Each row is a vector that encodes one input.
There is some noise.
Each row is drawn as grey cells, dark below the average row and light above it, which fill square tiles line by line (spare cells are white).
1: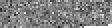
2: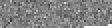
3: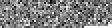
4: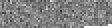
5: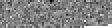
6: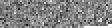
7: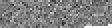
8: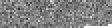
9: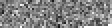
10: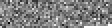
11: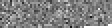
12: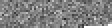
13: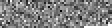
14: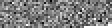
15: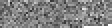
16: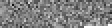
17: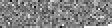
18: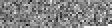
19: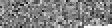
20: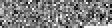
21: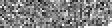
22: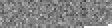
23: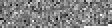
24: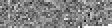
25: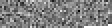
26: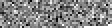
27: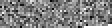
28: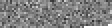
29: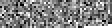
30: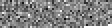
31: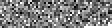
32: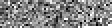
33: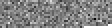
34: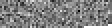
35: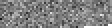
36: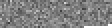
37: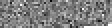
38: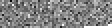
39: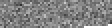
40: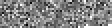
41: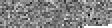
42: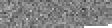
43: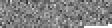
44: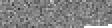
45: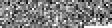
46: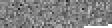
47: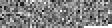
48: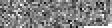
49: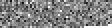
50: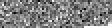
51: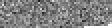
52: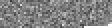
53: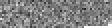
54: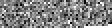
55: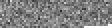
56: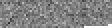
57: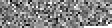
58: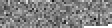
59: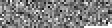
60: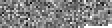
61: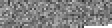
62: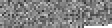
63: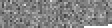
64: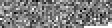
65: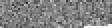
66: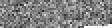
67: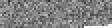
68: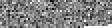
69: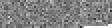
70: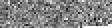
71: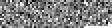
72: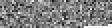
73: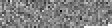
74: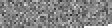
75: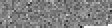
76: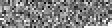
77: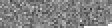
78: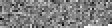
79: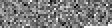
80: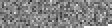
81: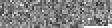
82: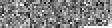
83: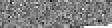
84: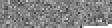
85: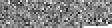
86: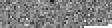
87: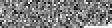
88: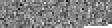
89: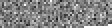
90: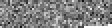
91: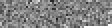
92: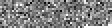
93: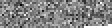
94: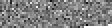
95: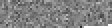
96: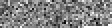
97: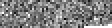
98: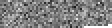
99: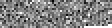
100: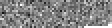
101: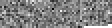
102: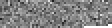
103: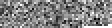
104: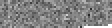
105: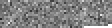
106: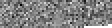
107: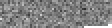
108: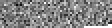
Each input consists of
a point on a 6-point line, together with either a point on a 6-point line, or three true/false values.
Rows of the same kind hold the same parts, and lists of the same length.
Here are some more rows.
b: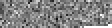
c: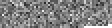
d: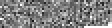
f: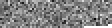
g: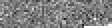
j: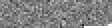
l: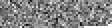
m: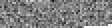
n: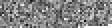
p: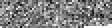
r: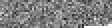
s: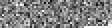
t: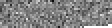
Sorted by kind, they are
b, c, f, m, s, t
d, g, j, l, n, p, r

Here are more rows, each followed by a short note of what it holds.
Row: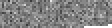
a point on a 6-point line and three true/false values
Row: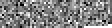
a point on a 6-point line and three true/false values
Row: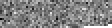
a point on each of two 6-point lines
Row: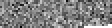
a point on a 6-point line and three true/false values
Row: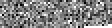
a point on a 6-point line and three true/false values
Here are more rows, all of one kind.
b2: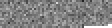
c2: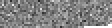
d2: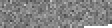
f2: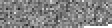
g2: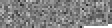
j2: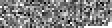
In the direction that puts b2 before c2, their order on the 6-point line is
g2, f2, d2, b2, j2, c2.
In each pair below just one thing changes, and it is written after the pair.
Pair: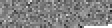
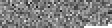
the place on the 6-point line
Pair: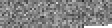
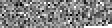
one of the three true/false values
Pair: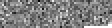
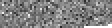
one of the three true/false values
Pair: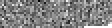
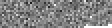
the place on the 6-point line
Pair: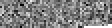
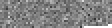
one of the three true/false values
